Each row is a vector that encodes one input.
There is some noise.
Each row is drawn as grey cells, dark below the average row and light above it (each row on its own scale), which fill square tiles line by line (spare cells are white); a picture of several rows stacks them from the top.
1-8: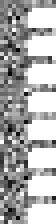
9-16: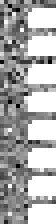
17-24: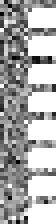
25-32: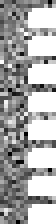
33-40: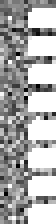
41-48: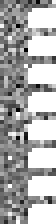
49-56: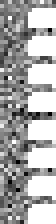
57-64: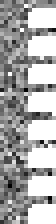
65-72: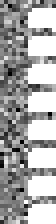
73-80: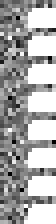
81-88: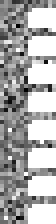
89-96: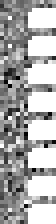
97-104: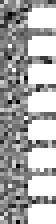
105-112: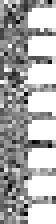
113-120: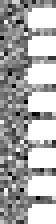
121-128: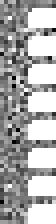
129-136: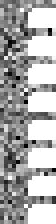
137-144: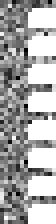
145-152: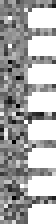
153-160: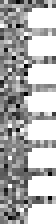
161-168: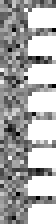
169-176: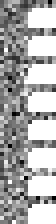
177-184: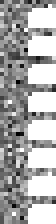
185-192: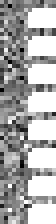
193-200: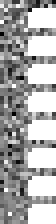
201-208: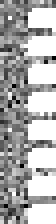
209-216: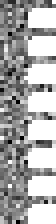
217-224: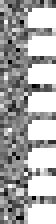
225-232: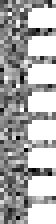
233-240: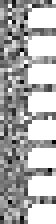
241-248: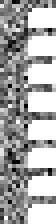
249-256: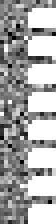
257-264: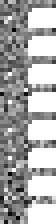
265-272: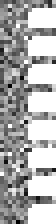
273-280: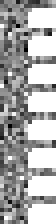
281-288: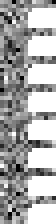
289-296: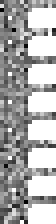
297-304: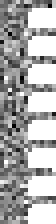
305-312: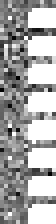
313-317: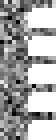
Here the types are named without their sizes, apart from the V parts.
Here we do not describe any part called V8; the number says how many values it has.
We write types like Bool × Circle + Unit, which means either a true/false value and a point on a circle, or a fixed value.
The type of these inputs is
(Bool × Bool × Bool × Bool + V8) × Label.
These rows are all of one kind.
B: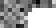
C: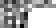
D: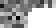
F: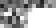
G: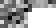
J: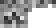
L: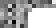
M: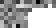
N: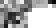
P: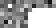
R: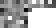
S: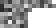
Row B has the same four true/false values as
D and S.
